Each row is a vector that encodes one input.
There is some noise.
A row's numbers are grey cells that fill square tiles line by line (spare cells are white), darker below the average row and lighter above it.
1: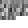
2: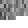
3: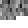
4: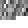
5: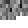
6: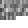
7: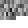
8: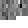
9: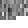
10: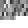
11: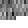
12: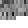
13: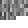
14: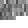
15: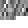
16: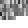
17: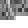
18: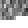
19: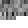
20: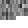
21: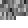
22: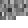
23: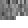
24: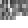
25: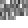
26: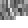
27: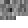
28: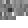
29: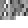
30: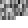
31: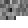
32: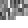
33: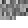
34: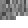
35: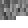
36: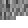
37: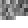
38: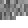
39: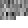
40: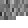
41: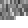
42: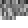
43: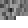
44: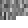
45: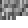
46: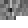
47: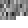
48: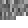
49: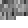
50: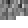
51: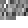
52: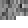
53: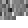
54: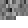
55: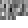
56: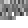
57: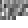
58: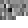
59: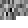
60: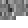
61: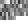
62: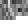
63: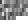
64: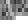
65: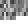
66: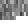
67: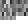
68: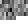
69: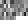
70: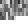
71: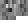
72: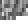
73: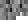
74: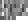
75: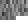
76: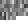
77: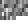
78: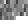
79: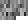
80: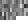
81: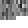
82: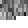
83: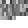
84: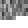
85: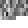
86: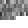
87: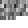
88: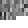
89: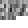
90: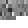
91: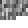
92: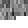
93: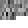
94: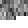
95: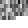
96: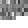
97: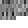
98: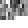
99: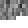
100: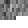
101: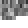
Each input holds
a point on a 7-point line, together with either a point on a 5-point line, or three true/false values.
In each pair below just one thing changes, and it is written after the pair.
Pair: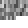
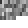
one of the three true/false values
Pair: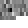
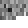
the place on the 7-point line
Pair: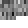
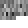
the place on the 7-point line
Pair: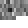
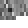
one of the three true/false values
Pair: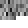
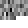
one of the three true/false values
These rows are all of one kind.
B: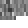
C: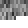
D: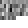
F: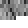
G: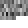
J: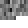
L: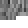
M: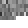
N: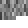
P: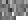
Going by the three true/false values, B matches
F and J.
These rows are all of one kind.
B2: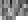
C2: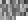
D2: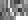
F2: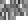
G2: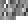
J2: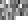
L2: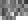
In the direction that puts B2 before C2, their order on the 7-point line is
J2, F2, D2, L2, B2, C2, G2.
